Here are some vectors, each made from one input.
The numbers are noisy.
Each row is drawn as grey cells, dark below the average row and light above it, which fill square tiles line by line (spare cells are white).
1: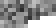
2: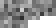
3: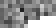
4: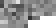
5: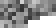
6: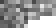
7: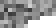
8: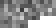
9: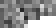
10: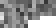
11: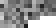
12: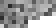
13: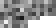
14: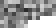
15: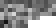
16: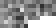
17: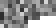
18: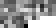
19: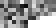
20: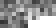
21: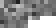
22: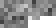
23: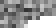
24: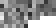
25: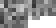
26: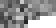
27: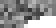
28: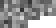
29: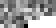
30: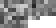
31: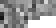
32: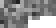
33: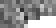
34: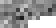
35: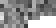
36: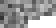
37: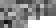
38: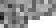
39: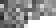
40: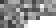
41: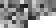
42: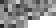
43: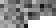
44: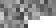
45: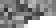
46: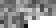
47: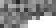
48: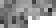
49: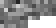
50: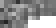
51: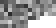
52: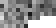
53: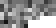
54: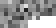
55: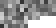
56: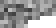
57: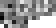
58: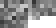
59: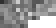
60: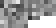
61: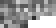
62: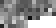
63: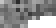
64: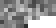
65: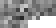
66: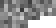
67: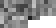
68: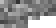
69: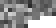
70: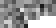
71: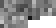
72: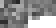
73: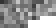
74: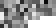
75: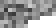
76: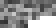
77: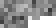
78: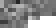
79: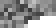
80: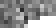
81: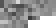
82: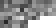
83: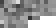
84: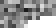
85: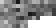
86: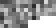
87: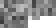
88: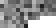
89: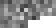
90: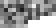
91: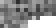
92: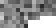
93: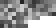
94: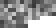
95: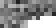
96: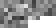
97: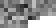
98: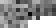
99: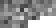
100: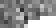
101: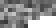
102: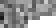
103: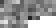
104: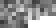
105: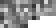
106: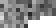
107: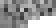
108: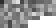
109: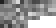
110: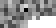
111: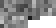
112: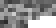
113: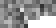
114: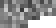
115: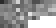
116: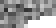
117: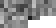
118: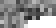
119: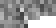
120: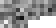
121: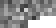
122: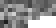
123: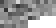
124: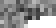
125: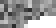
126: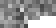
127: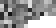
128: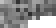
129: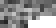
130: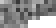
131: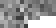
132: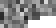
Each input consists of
four true/false values.
